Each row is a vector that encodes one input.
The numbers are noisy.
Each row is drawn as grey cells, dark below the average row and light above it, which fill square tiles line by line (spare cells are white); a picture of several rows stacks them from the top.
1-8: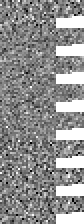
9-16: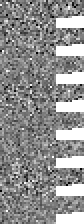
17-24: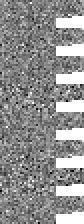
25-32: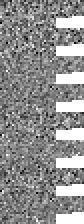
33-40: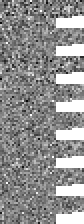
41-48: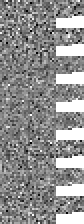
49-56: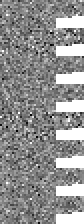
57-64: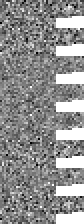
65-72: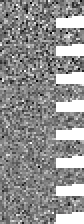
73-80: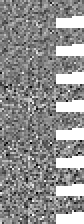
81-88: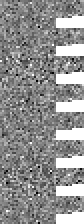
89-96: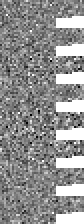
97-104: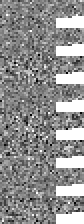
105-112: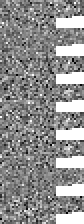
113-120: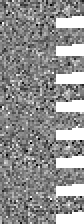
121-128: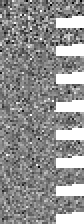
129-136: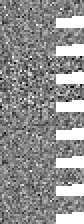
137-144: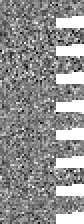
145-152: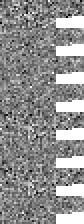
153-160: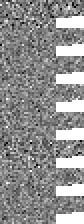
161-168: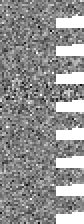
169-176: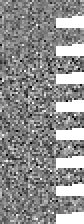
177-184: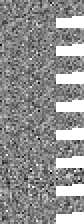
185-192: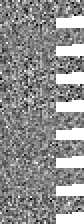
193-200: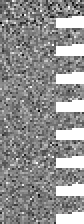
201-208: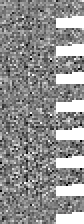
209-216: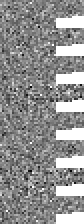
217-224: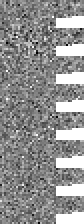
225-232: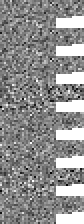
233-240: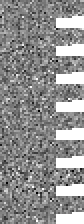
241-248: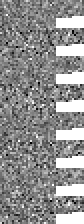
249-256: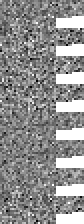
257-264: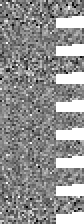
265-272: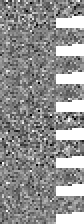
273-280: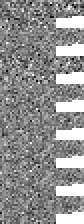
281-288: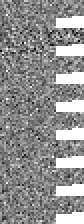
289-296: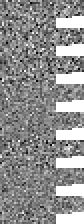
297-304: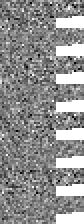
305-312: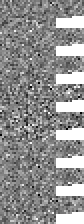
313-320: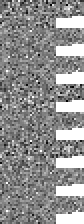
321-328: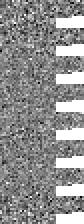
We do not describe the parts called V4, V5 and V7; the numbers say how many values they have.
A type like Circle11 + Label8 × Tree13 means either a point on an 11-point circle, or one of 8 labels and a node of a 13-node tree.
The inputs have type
Bool × (Tree8 × V7 + Unit) × V4 + Tree10 × V5.
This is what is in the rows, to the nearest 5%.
About 35% of them hold a node of a 10-node tree and a value of V5. The rest hold a true/false value and a value of V4, together with either a fixed value, or a node of an 8-node tree and a value of V7.
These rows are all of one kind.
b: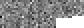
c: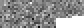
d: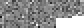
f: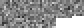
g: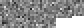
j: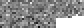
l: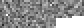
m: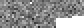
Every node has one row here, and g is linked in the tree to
d and m.
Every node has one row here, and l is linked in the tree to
b and f.
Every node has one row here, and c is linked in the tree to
j.
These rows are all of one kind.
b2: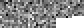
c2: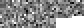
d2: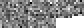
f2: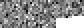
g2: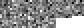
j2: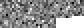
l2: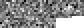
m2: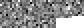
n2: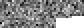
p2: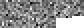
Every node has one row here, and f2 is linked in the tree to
b2.
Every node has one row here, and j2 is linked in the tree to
b2, g2 and p2.
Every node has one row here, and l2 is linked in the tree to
n2.
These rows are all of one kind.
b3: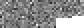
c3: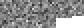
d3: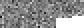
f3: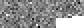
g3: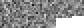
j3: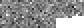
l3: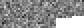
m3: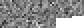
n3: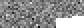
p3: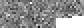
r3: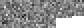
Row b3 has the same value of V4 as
c3, d3 and m3.
